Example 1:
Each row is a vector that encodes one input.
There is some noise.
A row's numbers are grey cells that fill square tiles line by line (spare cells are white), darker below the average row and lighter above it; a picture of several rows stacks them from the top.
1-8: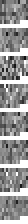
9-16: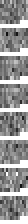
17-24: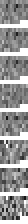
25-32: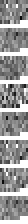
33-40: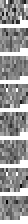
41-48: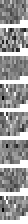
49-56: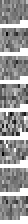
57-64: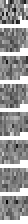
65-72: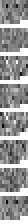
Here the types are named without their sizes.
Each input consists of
either a fixed value, or a node of a tree.
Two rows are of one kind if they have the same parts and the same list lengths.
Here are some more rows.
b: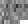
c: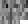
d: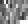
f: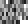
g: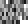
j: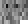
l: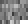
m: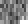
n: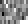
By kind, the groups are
b, c, d, j, l, m, n
f, g

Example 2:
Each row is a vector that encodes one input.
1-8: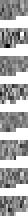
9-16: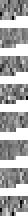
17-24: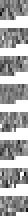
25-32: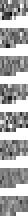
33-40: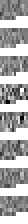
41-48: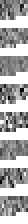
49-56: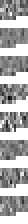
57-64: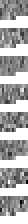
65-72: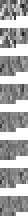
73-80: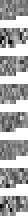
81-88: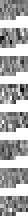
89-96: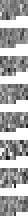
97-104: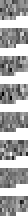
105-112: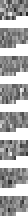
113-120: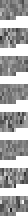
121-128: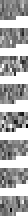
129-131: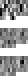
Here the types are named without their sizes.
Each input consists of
a point on a circle.
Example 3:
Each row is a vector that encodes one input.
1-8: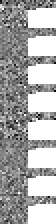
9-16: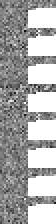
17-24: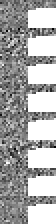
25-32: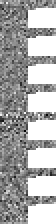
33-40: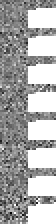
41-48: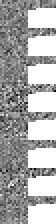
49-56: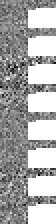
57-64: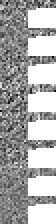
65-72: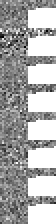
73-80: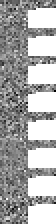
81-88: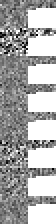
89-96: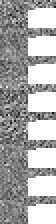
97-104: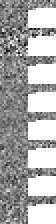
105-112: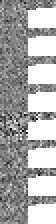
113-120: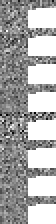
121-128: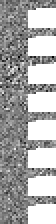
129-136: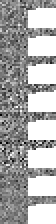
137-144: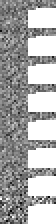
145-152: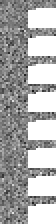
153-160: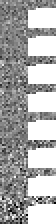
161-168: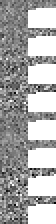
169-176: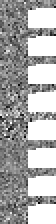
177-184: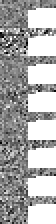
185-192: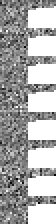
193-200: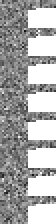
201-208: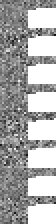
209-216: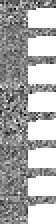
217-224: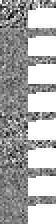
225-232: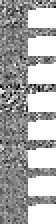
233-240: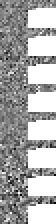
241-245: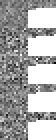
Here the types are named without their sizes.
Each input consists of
a point on a line.
